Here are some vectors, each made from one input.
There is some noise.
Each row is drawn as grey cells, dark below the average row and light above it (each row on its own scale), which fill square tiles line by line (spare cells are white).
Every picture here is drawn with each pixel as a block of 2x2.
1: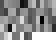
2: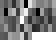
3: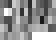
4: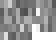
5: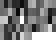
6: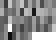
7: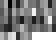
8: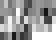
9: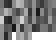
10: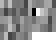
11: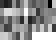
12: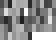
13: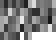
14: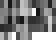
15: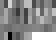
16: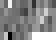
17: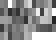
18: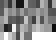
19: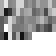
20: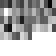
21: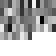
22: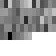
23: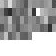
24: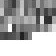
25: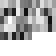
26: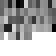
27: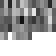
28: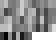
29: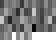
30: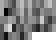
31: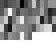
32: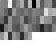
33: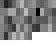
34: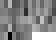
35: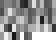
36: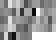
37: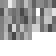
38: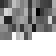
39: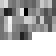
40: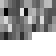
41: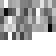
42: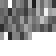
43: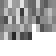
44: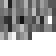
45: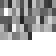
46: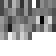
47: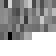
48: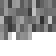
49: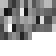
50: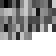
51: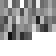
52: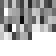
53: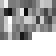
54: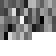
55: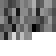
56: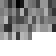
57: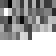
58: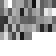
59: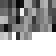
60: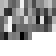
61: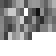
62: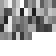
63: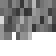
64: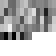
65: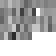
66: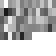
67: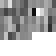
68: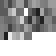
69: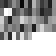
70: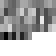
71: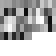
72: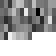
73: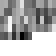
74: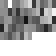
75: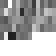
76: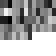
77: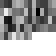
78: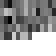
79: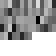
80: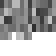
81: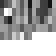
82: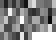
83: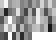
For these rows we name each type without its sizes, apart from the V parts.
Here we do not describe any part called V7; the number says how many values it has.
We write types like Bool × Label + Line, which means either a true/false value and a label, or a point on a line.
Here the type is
Circle × (Tree + V7).
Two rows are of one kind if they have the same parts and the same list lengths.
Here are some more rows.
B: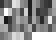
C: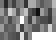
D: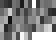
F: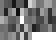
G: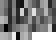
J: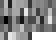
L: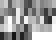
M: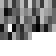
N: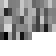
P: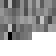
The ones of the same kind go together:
B, C, D, F, G, J
L, M, N, P

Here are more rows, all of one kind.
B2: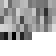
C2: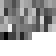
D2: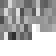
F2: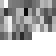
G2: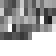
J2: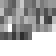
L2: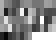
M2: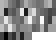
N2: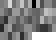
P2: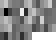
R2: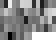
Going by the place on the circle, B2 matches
C2, G2, J2 and R2.
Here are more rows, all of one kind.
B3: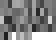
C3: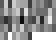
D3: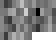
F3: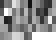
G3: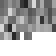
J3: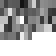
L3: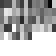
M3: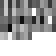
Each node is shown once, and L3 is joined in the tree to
M3.
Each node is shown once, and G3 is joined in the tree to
J3.
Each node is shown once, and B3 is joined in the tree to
D3 and F3.
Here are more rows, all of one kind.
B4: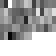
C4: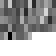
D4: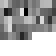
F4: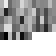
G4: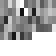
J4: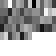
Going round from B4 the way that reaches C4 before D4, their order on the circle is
B4, C4, D4, J4, F4, G4.
